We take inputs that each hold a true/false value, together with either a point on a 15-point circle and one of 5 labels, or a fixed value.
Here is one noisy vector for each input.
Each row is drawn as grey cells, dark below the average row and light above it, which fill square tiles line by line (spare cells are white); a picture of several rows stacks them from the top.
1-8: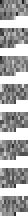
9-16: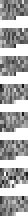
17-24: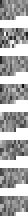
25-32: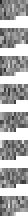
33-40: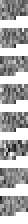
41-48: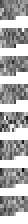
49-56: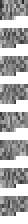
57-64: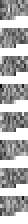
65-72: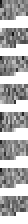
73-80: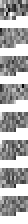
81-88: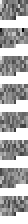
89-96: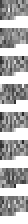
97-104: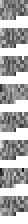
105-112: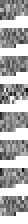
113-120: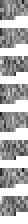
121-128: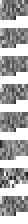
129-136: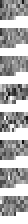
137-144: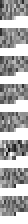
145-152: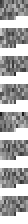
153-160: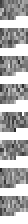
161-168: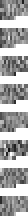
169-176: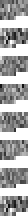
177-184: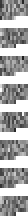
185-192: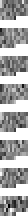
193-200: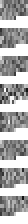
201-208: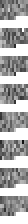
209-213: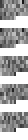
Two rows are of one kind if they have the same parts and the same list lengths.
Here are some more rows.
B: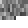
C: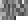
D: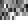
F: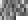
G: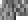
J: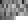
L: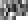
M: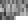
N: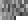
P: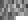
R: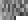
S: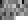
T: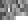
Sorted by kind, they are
B, C, F, G, J, M, N, P, R, S, T
D, L

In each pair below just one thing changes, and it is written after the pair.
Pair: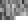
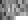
the label
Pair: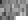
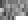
the place on the 15-point circle
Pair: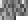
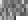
the place on the 15-point circle
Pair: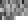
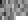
the label
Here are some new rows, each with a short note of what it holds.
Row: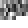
a true/false value
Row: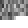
a point on a 15-point circle, one of 5 labels and a true/false value
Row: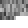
a point on a 15-point circle, one of 5 labels and a true/false value
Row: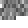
a point on a 15-point circle, one of 5 labels and a true/false value
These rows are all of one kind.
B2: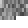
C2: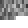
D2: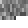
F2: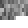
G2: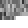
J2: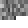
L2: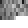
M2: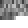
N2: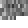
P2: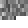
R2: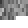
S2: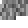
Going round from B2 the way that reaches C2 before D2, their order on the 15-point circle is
B2, G2, L2, P2, N2, J2, M2, C2, R2, F2, S2, D2.
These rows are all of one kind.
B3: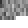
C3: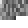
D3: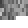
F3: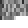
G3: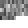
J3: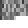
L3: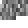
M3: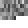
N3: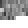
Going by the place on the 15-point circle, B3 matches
F3, J3 and M3.
